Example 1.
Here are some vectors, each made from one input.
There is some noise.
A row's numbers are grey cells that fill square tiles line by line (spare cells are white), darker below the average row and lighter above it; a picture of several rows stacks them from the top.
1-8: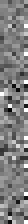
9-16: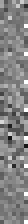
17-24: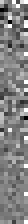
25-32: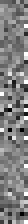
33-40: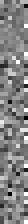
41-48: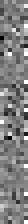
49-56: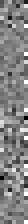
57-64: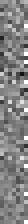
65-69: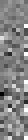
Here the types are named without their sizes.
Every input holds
a label, together with either a fixed value, or a node of a tree.
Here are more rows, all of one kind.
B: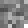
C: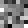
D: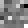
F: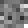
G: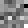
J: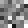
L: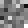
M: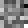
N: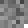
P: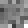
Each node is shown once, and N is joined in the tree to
B and J.
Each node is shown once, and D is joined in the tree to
C and L.
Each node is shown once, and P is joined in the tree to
F.
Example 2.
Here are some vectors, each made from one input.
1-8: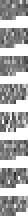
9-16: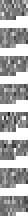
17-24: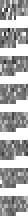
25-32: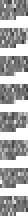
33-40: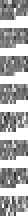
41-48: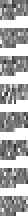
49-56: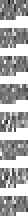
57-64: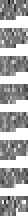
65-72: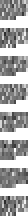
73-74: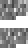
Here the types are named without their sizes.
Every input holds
either a point on a line, or four true/false values.
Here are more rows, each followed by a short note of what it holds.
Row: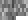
four true/false values
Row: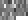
four true/false values
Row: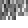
a point on a line
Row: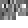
a point on a line
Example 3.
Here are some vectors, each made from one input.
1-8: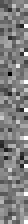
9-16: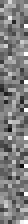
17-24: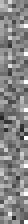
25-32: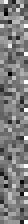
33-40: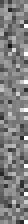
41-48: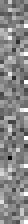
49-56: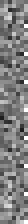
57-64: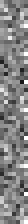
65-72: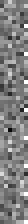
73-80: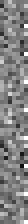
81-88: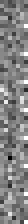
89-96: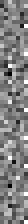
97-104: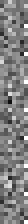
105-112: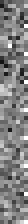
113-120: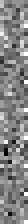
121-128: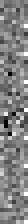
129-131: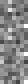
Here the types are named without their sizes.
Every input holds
a list of points on a line.
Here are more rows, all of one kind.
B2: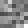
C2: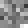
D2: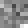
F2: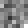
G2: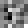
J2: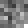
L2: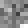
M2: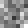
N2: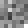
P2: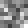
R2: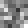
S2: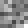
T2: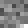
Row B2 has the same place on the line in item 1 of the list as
G2, N2 and S2.
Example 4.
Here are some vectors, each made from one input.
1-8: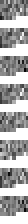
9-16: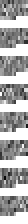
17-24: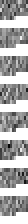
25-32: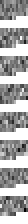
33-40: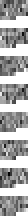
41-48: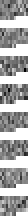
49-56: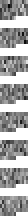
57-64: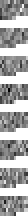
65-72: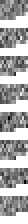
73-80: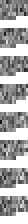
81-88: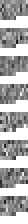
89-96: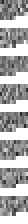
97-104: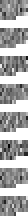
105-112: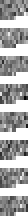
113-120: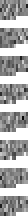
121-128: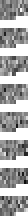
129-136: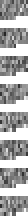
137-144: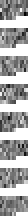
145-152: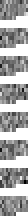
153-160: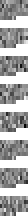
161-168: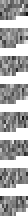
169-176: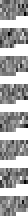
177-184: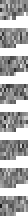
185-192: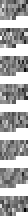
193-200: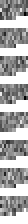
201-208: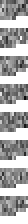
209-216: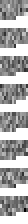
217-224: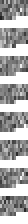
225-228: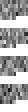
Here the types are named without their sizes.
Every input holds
a node of a tree and four true/false values.
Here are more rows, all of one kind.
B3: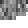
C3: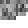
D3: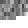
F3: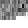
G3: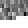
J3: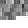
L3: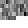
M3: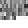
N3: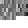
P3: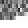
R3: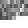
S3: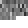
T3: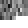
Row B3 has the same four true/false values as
C3, D3, F3 and P3.
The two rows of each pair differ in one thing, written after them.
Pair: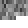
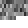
one of the four true/false values
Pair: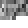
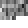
one of the four true/false values
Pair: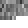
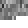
one of the four true/false values
